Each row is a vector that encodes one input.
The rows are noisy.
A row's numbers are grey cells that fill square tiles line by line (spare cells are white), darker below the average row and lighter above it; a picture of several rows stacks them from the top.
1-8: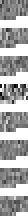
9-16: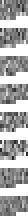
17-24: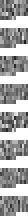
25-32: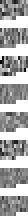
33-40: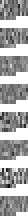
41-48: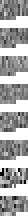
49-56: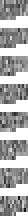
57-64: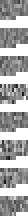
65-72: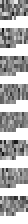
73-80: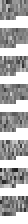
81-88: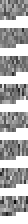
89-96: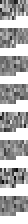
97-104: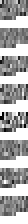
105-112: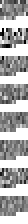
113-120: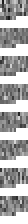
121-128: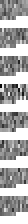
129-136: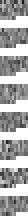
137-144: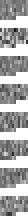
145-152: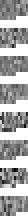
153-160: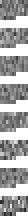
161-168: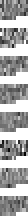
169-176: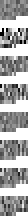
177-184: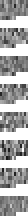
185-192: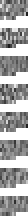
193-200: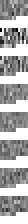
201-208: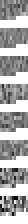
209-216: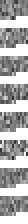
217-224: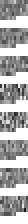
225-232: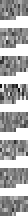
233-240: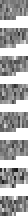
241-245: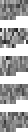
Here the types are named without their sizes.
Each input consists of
either two labels, or a point on a line, or a node of each of two trees.
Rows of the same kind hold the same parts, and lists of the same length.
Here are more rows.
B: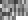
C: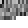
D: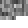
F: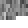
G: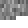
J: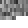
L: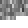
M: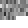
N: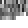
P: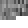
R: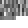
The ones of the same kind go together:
B, F, M
C, D, G, J, P
L, N, R

